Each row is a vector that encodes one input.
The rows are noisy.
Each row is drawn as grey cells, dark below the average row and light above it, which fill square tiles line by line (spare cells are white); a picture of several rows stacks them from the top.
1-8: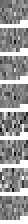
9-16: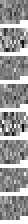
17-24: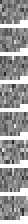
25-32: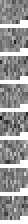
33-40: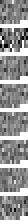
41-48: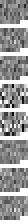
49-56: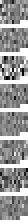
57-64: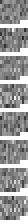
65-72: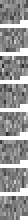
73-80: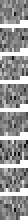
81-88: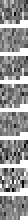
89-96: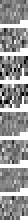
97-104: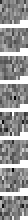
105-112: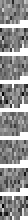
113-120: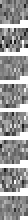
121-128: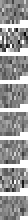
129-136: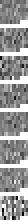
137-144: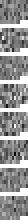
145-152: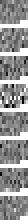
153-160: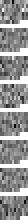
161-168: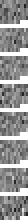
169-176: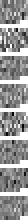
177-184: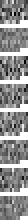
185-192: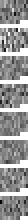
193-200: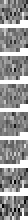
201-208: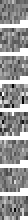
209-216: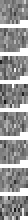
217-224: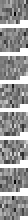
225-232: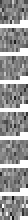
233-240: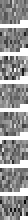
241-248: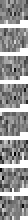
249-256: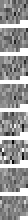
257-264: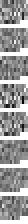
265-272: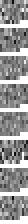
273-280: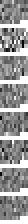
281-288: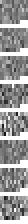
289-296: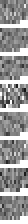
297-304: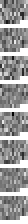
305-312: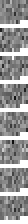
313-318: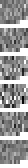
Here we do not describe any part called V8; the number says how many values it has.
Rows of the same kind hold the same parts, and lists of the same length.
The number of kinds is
3.
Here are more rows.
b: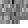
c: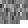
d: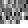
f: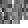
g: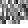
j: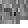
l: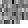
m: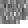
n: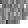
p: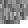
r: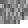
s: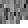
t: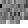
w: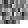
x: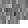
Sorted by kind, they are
b, c, d, j, l, s, t, x
f, m, n, p, r, w
g

